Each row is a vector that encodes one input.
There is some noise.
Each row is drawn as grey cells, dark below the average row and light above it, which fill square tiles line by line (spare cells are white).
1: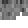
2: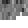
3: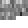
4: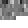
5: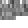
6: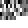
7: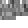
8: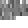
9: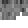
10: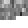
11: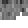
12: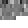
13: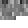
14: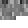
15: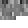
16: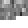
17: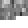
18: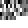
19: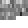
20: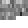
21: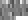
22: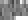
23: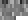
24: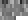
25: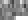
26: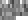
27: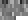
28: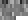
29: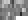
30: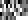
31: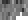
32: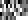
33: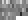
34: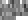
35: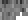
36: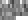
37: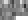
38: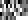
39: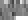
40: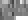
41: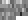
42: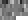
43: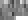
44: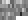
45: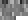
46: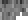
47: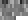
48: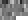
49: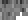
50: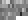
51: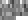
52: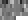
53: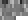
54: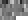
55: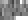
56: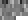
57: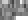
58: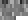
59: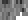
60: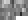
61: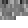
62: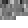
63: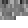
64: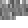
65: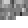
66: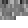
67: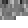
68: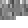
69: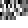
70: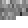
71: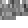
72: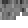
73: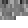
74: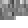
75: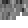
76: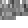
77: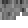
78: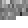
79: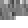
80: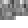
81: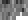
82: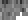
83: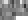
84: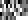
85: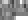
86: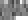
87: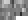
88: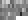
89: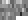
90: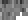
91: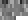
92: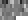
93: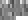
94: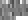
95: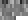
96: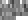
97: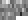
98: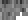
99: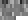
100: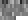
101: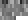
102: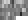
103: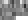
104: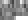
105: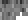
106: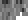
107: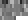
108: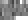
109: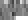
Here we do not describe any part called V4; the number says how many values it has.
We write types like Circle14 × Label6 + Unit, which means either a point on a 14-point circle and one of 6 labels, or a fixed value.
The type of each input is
List2(Bool × V4).
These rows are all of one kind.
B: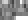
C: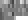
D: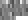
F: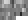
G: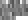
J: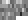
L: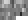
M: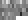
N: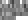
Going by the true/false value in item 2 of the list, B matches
C, F and L.
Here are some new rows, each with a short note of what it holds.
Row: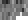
a list of one item
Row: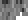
a list of one item
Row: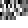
the empty list
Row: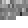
a list of two items
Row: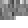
a list of two items
